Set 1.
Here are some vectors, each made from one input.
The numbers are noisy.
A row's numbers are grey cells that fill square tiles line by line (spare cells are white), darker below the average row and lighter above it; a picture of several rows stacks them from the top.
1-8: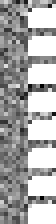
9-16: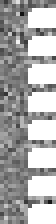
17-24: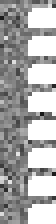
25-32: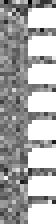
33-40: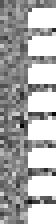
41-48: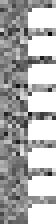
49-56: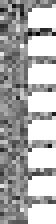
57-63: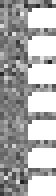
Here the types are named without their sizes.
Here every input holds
a label.
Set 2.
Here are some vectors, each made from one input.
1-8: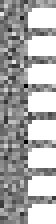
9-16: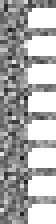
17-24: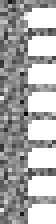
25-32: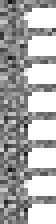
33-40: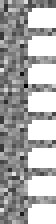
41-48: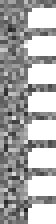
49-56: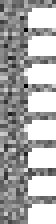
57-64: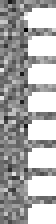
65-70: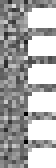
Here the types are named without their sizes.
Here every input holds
a point on a line.
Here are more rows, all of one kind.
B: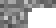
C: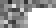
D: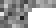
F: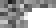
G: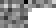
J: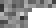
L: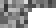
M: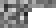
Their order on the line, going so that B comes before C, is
L, M, B, J, D, G, C, F.
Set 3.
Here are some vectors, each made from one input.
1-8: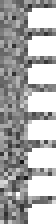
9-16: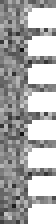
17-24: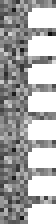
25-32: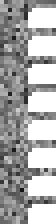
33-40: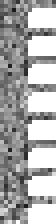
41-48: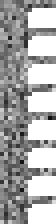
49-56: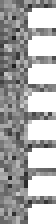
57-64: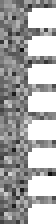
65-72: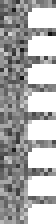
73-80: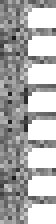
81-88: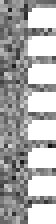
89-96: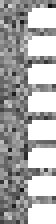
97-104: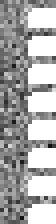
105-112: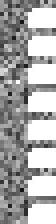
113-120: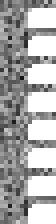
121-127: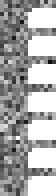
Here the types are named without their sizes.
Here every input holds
a label.
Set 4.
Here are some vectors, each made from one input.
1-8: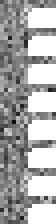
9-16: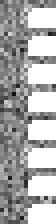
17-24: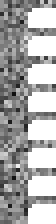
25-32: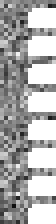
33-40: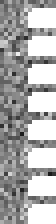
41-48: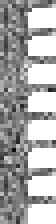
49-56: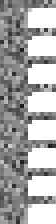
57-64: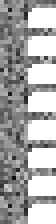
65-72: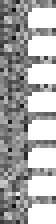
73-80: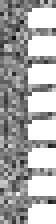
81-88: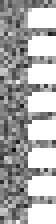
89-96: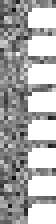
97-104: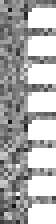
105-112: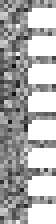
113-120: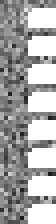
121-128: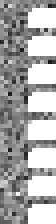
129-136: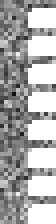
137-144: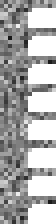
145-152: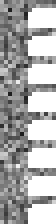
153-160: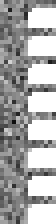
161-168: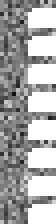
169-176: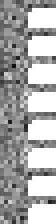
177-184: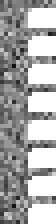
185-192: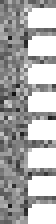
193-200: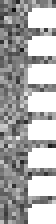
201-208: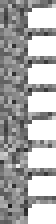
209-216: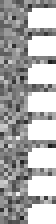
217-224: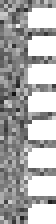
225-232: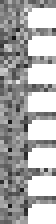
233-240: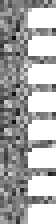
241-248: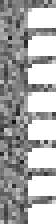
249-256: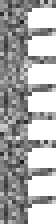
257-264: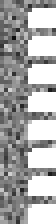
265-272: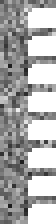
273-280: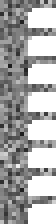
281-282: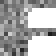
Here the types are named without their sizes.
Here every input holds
a label.
